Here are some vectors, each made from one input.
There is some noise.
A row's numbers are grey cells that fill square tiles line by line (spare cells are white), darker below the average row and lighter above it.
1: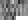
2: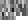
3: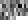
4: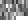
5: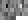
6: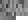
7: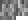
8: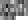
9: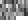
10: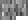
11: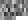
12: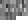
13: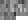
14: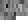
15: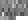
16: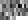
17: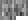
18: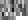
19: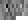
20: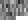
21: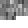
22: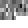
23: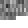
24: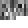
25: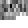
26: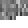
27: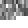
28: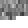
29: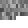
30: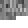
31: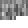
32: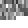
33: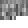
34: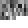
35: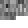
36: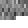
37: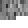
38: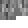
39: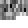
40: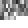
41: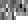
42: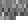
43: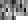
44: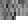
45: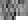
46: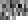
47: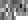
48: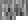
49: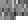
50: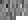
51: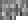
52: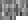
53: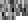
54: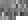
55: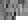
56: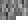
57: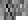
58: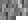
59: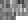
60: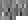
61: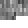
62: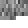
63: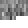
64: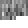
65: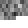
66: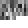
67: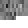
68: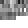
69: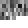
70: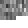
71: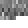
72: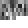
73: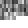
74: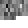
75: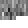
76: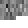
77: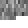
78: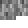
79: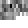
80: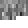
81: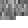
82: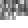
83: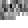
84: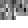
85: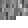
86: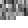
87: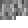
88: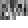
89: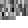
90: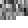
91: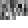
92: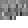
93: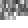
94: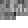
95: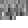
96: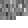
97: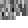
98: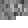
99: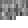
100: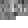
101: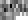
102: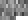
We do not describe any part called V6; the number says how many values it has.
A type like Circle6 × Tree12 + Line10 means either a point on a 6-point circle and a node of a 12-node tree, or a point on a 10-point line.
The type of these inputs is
Line4 × (Tree7 + Unit) + V6.
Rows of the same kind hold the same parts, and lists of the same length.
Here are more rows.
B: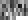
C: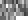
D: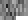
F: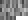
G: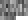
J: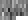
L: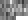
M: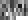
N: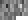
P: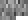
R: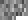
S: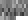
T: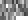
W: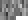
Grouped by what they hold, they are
B, C, M, T
D, F, G, L, N, R, W
J, P, S

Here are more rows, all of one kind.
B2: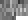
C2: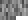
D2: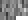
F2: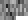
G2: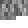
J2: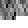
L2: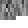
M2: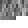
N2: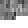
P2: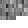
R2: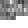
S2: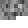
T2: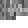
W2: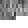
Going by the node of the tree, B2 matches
F2, J2, L2 and W2.
